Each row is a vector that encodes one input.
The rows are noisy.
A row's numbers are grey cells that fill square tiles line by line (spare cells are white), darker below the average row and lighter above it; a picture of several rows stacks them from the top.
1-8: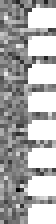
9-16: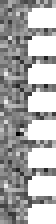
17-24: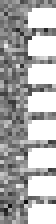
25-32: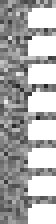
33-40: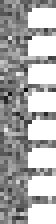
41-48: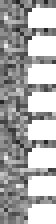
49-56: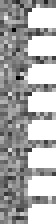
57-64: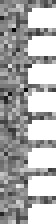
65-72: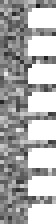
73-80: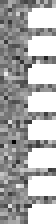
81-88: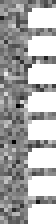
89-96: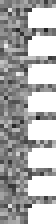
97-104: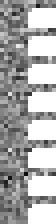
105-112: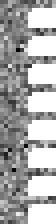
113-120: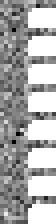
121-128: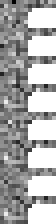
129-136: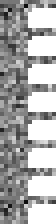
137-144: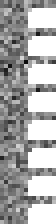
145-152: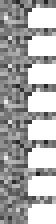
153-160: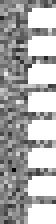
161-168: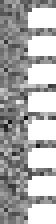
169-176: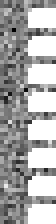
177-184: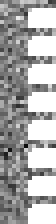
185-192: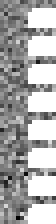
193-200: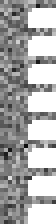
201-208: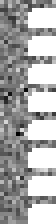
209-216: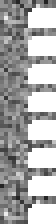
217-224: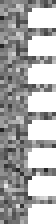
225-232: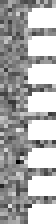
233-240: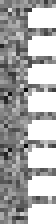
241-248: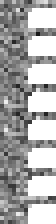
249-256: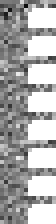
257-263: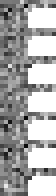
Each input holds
a node of a 16-node tree.
